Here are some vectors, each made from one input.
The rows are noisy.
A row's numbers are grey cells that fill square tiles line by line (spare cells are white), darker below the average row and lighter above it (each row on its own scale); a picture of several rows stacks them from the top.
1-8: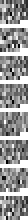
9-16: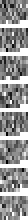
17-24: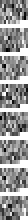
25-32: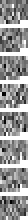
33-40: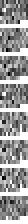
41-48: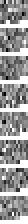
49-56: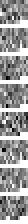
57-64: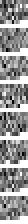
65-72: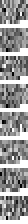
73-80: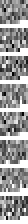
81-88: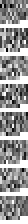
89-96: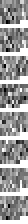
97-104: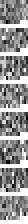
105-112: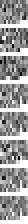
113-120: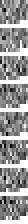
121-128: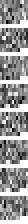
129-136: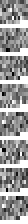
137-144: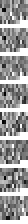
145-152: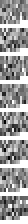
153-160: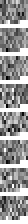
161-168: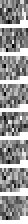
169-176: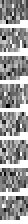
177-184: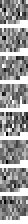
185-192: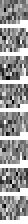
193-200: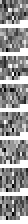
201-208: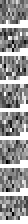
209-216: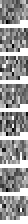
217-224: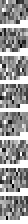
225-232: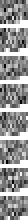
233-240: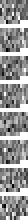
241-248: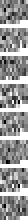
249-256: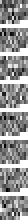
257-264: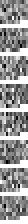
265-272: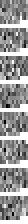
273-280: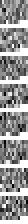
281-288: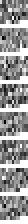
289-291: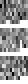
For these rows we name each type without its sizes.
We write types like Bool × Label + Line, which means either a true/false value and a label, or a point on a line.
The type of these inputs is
Bool × Bool × Bool × Bool + List(Line).
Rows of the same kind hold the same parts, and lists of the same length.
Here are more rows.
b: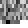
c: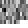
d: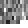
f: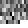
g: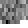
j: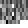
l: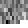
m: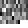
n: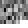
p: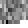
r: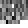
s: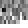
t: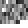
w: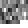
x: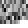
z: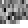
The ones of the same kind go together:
b, d, g, l, p, w
c, n, s, x, z
f, j, m, r
t

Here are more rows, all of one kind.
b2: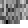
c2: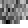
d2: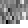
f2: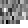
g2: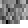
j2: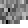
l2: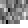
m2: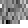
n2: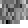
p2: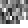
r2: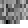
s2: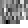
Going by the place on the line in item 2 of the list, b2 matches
r2 and s2.
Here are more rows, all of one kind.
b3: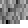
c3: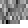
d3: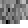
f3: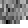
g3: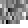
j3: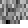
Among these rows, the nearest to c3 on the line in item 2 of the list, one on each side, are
b3 and g3.
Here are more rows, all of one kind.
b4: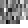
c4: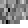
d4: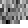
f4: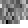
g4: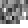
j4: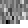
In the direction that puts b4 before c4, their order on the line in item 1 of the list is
g4, b4, j4, c4, f4, d4.
